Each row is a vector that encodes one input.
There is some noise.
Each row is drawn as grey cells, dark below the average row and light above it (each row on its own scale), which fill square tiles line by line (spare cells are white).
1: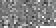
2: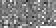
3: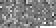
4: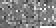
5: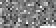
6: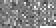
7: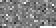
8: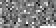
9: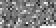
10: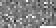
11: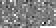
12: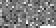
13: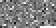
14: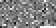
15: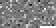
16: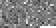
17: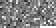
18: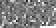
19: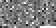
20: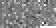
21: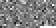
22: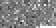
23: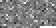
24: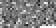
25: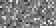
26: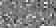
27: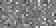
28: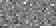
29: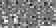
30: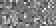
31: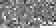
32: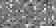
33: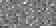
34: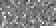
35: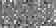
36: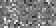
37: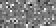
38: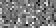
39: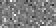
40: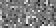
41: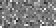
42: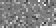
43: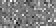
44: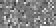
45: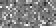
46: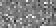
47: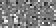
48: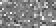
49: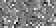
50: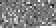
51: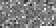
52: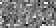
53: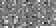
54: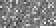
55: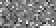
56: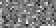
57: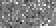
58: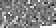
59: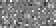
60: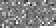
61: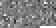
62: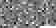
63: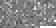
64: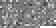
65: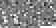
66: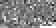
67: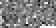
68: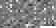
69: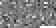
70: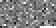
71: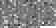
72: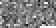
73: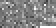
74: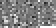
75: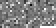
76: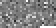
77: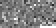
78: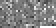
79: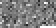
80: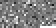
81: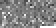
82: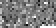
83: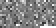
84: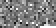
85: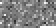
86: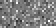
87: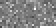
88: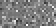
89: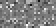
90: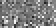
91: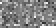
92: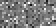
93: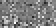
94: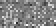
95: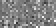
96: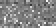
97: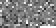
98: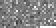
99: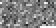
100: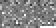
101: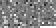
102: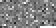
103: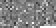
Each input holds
either a point on a 6-point line and a node of a 9-node tree, or a point on a 9-point line.
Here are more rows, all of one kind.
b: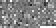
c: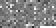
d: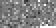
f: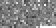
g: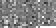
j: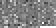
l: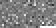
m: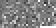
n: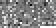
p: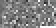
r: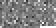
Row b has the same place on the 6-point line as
l and r.
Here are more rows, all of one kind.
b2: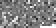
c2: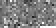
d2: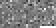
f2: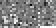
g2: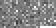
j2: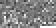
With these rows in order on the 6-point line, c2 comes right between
g2 and j2.
